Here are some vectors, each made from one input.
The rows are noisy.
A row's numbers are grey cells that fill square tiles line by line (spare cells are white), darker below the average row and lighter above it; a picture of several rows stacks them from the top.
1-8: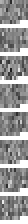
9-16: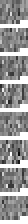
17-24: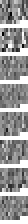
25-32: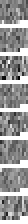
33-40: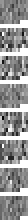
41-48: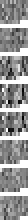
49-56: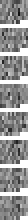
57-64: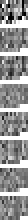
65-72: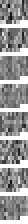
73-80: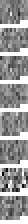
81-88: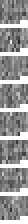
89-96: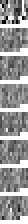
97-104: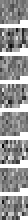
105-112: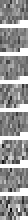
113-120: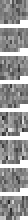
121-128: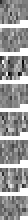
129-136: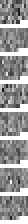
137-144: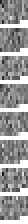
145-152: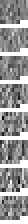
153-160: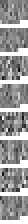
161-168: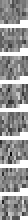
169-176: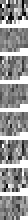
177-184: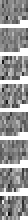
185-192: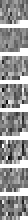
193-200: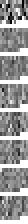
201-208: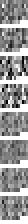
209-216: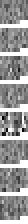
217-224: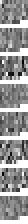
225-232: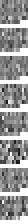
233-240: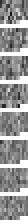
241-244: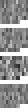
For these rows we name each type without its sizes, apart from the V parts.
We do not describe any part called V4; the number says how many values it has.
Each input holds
a point on a line, together with either a point on a line and three true/false values, or a list of values of V4.
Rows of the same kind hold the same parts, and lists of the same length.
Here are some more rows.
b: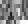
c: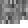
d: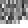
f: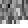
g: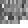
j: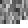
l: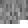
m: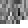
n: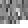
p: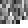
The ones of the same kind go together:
b, f, l, n
c, d
g, m
j, p

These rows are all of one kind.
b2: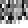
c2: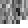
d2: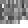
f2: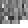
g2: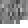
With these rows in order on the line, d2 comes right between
b2 and g2.
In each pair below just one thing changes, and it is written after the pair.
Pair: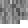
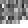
the place on the line
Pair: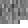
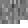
the value of V4 in item 2 of the list
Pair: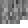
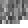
the place on the line
